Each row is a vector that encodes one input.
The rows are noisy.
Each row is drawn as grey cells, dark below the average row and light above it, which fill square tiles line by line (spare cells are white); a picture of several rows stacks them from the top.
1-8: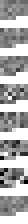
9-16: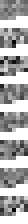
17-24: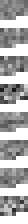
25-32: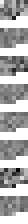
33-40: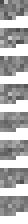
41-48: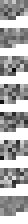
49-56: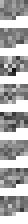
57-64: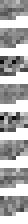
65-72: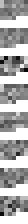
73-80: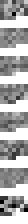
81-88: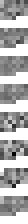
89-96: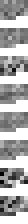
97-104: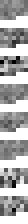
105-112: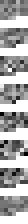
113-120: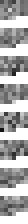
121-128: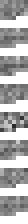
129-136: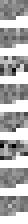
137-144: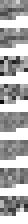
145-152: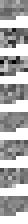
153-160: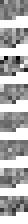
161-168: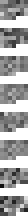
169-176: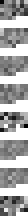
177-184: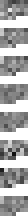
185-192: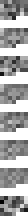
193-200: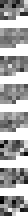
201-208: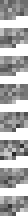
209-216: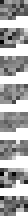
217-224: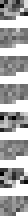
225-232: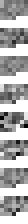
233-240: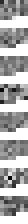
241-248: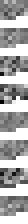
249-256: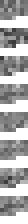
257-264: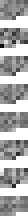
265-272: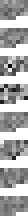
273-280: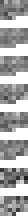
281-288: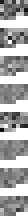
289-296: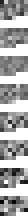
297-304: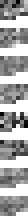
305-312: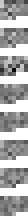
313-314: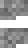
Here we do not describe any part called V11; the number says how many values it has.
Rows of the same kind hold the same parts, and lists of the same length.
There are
2 kinds of row.
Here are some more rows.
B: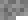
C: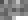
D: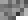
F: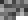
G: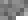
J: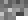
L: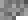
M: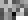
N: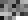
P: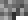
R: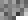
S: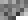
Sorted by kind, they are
B, C, D, G, J, L, R, S
F, M, N, P

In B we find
a true/false value and a value of V11.
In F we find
a point on an 8-point line.
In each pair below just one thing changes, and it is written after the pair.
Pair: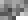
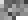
the value of V11
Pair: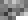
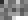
the value of V11
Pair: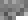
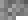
the value of V11
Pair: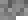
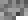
the true/false value
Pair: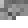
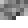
the true/false value
